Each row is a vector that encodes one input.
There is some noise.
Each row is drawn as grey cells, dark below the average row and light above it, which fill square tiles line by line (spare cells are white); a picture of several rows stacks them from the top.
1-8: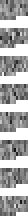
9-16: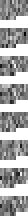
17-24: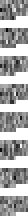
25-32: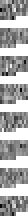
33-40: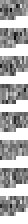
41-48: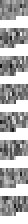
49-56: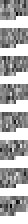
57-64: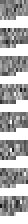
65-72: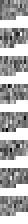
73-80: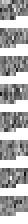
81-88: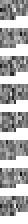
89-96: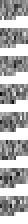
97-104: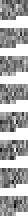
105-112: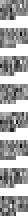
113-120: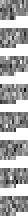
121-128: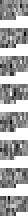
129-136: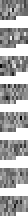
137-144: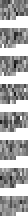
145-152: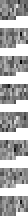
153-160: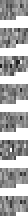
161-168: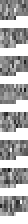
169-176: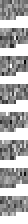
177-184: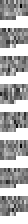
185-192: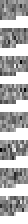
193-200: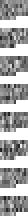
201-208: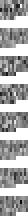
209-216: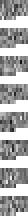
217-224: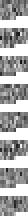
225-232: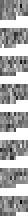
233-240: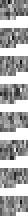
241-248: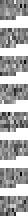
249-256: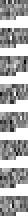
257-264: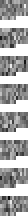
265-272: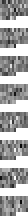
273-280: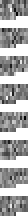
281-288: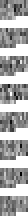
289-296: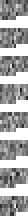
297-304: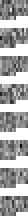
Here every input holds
a point on an 11-point line, together with a list of up to two items, each a point on a 5-point line and a true/false value.
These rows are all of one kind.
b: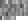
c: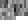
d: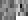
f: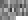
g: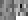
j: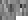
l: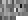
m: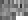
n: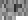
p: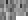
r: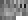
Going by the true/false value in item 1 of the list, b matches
d, g and m.
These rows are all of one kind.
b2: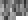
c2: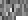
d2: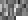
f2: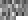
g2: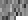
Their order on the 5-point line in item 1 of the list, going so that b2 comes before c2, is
g2, d2, b2, f2, c2.
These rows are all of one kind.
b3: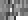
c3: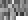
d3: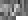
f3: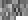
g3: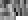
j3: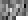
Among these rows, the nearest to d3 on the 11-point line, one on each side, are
b3 and j3.
